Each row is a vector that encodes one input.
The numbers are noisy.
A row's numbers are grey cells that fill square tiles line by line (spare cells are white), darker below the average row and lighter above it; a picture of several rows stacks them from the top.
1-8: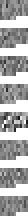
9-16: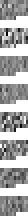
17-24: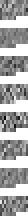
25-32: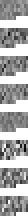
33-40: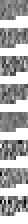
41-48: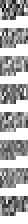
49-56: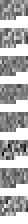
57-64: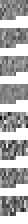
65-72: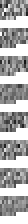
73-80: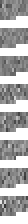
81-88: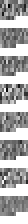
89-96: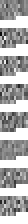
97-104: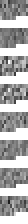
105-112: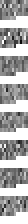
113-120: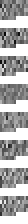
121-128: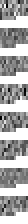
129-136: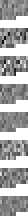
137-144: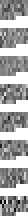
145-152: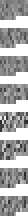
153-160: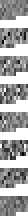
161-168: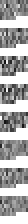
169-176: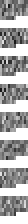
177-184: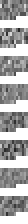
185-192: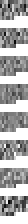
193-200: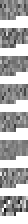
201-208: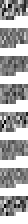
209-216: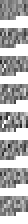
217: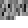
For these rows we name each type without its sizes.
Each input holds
either a point on a circle, or a point on a line.
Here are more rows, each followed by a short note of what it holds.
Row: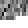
a point on a line
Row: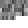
a point on a circle
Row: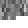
a point on a circle
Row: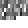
a point on a circle
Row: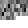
a point on a circle
